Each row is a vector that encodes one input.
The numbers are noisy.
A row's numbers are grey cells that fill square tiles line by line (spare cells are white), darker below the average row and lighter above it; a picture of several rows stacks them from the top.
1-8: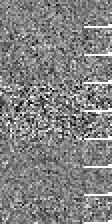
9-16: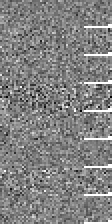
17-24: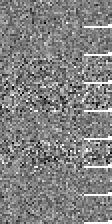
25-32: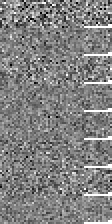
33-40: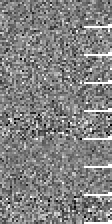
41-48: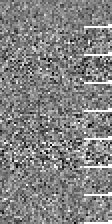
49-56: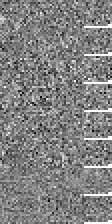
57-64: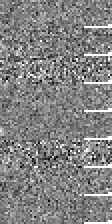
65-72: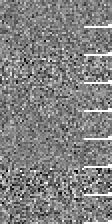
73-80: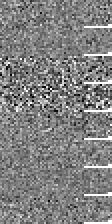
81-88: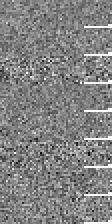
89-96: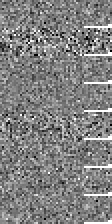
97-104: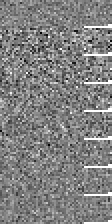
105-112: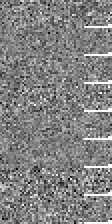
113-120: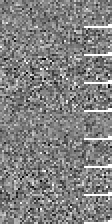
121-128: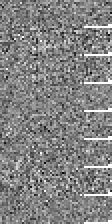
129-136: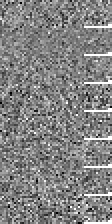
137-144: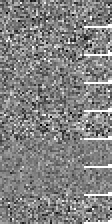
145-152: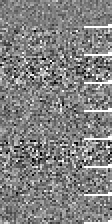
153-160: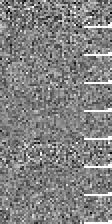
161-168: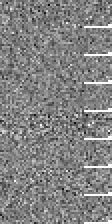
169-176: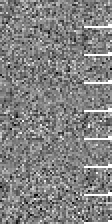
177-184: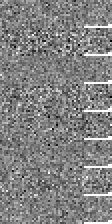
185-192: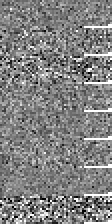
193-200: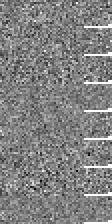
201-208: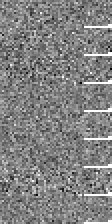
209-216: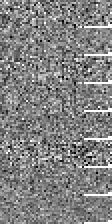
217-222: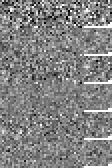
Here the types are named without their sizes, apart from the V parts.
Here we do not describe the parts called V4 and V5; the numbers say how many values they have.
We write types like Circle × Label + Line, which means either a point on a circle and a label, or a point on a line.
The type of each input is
Bool × Bool × Bool × Bool + (Tree + V5) × V4.
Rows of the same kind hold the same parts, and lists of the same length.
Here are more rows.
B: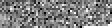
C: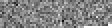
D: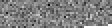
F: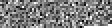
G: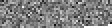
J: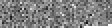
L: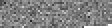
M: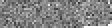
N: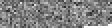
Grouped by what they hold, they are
B, D, F, G, L
C, J
M, N

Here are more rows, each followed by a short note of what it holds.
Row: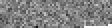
a node of a tree and a value of V4
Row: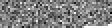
a value of V4 and a value of V5
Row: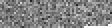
a node of a tree and a value of V4
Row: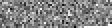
a value of V4 and a value of V5
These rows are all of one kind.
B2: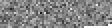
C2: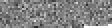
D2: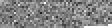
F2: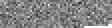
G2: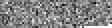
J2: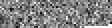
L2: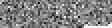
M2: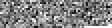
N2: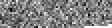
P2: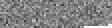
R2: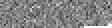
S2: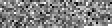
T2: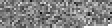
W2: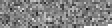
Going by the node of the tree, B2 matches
C2, D2, N2 and W2.
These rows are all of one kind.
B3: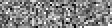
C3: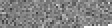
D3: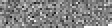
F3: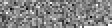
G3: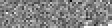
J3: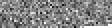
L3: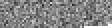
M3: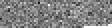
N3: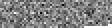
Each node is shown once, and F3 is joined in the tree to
B3, C3 and G3.
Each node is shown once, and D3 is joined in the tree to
J3.
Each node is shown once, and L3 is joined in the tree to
C3 and N3.
